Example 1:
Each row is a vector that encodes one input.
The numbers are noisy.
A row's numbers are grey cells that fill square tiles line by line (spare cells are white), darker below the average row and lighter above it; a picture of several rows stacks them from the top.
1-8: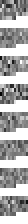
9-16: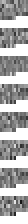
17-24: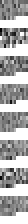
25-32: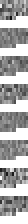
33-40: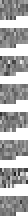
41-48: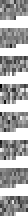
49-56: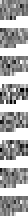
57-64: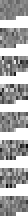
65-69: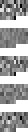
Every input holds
three true/false values.
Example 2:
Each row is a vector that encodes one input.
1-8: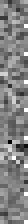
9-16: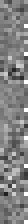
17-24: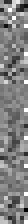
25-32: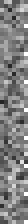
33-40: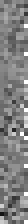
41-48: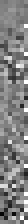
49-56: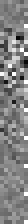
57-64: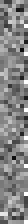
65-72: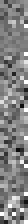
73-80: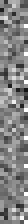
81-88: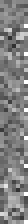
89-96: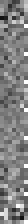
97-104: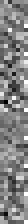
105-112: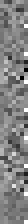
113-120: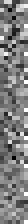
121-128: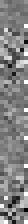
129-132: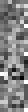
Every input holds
five true/false values.
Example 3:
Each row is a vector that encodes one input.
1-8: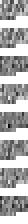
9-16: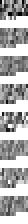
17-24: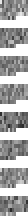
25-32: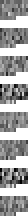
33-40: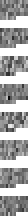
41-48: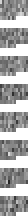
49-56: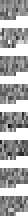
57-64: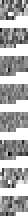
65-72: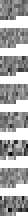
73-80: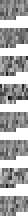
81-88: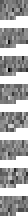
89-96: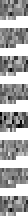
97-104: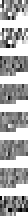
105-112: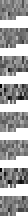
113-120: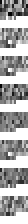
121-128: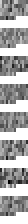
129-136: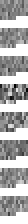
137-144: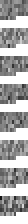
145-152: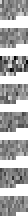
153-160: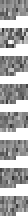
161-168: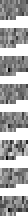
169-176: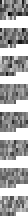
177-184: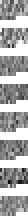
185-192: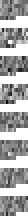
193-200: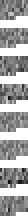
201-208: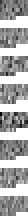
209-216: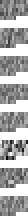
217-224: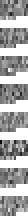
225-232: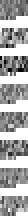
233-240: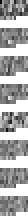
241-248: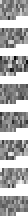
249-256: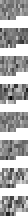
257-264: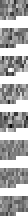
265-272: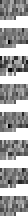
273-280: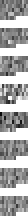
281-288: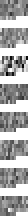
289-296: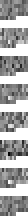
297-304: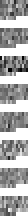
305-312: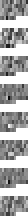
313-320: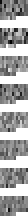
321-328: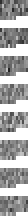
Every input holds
a point on a 10-point circle.
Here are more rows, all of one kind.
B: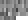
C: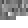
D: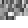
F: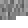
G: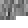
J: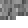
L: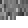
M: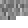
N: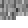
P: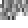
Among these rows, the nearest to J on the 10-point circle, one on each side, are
G and L.
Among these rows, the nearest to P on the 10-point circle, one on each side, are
M and N.
